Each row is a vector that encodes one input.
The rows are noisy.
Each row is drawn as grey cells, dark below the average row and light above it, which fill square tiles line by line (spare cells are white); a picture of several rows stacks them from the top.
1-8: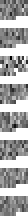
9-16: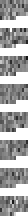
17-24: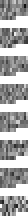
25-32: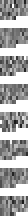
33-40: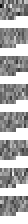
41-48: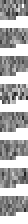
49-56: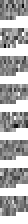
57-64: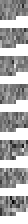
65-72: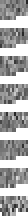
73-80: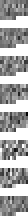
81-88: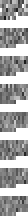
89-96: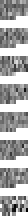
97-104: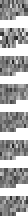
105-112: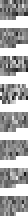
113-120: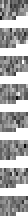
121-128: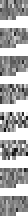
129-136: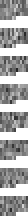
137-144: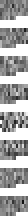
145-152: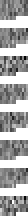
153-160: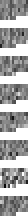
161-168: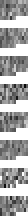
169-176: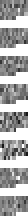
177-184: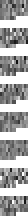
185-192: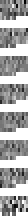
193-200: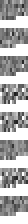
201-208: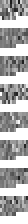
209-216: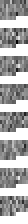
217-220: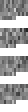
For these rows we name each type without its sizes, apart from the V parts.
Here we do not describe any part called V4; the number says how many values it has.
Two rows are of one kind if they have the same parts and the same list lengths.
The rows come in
5 kinds.
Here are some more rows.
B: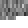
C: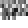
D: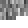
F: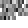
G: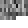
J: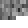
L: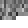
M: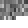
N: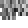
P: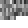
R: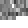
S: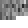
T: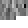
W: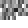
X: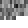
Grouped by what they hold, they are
B, G
C, F, N, W
D
J, L, M, P, S
R, T, X

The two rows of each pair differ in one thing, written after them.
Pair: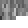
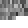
one of the four true/false values
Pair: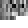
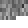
one of the four true/false values
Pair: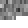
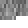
the label
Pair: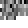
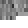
one of the four true/false values
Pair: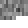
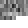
one of the four true/false values
